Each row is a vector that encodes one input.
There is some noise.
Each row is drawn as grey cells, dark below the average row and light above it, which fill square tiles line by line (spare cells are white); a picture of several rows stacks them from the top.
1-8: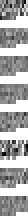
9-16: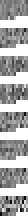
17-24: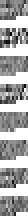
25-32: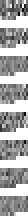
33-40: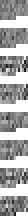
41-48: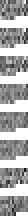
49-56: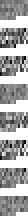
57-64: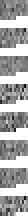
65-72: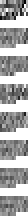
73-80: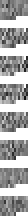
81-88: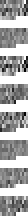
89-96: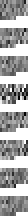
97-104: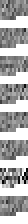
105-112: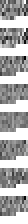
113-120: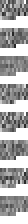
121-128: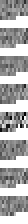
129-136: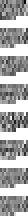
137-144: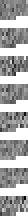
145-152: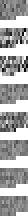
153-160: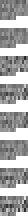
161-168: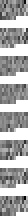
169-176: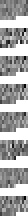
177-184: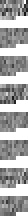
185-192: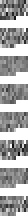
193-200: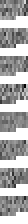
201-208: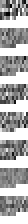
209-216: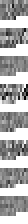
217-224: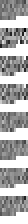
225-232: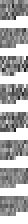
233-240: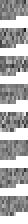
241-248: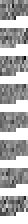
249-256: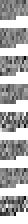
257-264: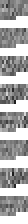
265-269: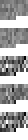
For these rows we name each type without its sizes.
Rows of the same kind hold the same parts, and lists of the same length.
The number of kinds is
2.
